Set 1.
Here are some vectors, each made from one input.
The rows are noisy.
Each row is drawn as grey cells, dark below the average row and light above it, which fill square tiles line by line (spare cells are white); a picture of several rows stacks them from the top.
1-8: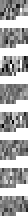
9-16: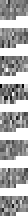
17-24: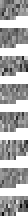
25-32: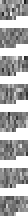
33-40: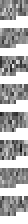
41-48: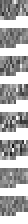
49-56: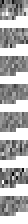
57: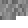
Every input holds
one of 10 labels.
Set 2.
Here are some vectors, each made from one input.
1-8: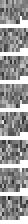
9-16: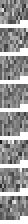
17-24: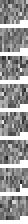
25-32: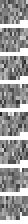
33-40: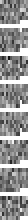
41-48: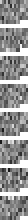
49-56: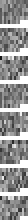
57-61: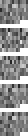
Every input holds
a node of a 9-node tree.
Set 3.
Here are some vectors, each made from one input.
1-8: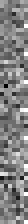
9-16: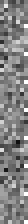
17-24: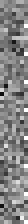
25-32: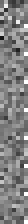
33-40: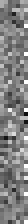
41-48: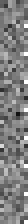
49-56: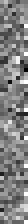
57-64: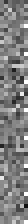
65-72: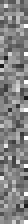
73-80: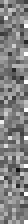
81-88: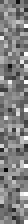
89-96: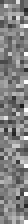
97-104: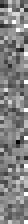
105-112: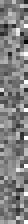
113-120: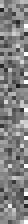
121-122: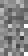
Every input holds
one of 12 labels.
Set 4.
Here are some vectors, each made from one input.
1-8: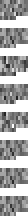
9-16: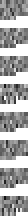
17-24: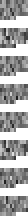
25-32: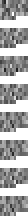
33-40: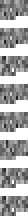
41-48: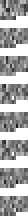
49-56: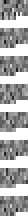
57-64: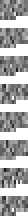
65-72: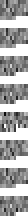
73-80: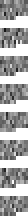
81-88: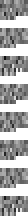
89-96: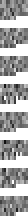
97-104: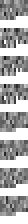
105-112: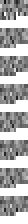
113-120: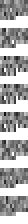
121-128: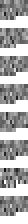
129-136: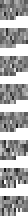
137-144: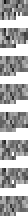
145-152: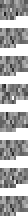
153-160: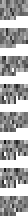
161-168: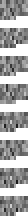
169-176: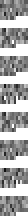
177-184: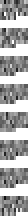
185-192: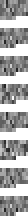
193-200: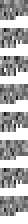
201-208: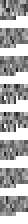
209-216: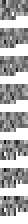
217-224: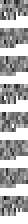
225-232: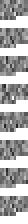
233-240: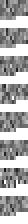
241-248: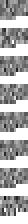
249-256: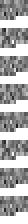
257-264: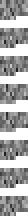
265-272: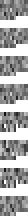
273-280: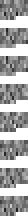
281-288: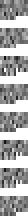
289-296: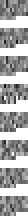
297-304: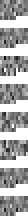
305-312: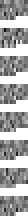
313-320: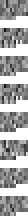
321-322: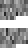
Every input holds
three true/false values.
